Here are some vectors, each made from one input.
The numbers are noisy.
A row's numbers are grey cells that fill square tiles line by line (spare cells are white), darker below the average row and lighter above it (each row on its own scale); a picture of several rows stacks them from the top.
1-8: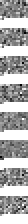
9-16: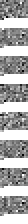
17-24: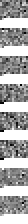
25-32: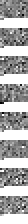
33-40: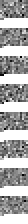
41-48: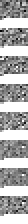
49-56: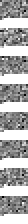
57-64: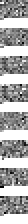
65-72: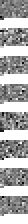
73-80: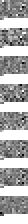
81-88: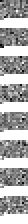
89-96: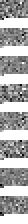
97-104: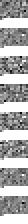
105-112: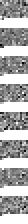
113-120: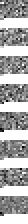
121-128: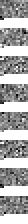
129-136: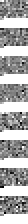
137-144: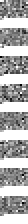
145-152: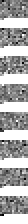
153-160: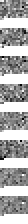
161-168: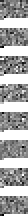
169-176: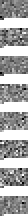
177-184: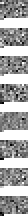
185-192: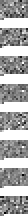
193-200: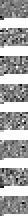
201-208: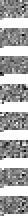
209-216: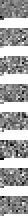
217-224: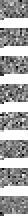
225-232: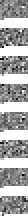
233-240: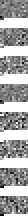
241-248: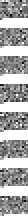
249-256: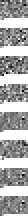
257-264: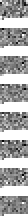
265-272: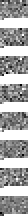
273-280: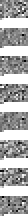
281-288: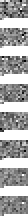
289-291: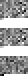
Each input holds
either a fixed value, or a node of a 7-node tree, or four true/false values.
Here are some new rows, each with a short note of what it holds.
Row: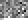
four true/false values
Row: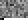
a node of a 7-node tree
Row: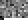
a node of a 7-node tree
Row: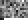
a node of a 7-node tree
